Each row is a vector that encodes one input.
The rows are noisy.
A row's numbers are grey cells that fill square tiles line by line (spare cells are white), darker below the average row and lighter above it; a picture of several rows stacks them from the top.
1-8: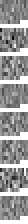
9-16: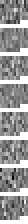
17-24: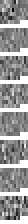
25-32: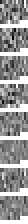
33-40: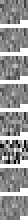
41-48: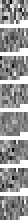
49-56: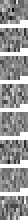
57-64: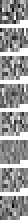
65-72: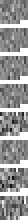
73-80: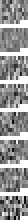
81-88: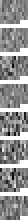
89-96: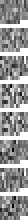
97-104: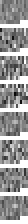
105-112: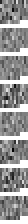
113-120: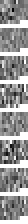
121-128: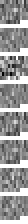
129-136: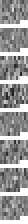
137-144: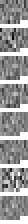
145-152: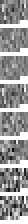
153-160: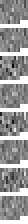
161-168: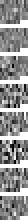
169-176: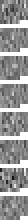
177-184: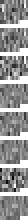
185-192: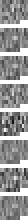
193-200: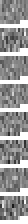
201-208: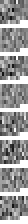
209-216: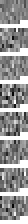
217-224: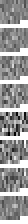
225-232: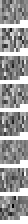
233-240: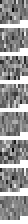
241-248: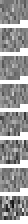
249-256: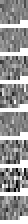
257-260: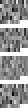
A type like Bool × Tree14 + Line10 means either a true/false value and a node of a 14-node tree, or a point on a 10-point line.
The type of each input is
Bool × Line12 + Line10.
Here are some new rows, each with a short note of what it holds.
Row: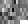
a point on a 10-point line
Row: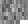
a point on a 12-point line and a true/false value
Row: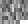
a point on a 12-point line and a true/false value
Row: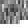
a point on a 10-point line
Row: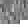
a point on a 12-point line and a true/false value
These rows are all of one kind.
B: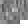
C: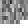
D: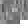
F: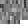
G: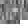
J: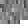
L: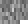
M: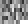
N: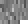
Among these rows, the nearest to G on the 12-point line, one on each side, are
B and N.
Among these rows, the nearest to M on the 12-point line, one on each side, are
B and L.
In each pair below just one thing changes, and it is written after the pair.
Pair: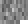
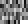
the true/false value
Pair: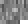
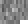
the place on the 12-point line
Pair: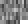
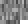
the place on the 12-point line
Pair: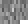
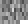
the place on the 12-point line
